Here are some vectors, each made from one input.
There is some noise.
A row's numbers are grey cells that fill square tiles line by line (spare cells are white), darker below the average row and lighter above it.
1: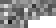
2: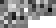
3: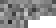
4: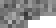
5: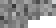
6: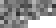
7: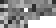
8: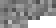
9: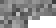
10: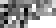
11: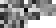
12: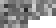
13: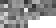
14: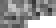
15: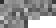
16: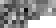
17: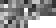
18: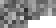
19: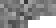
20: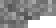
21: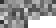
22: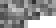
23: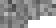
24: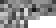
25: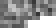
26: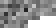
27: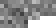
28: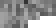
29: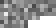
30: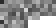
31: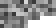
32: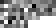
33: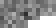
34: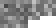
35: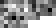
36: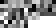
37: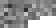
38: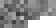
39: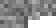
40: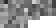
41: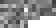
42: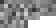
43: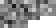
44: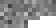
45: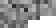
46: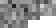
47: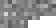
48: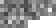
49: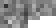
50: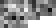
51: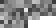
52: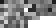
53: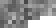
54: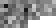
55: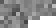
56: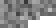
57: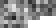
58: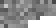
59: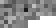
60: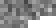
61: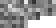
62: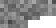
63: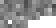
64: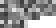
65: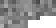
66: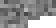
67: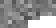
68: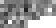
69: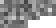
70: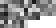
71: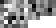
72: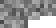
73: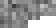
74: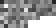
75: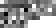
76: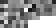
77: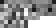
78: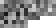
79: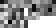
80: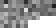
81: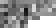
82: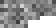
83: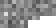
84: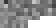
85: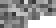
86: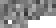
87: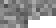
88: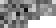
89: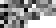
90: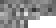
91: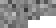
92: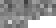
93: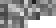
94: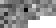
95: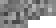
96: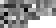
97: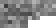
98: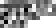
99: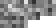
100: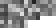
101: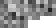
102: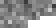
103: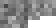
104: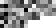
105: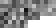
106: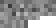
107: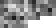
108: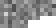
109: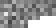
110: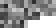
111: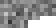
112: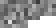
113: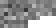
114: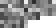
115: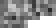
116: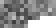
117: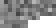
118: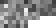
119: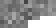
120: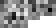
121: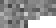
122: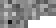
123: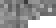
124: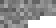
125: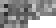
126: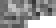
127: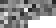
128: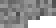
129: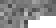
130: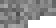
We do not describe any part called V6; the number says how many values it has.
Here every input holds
a value of V6, together with either a fixed value, or a node of each of two 9-node trees and a value of V6.
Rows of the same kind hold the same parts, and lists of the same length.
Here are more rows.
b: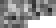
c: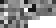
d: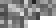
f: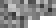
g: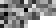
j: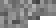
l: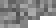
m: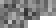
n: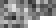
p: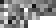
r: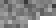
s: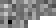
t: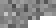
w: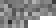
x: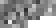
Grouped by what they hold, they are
b, d, f, g, n
c, j, l, m, p, r, s, t, w, x

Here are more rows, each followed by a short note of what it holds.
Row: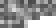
a value of V6
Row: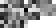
a value of V6
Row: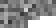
a node of each of two 9-node trees and two values of V6
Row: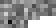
a node of each of two 9-node trees and two values of V6
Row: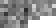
a node of each of two 9-node trees and two values of V6
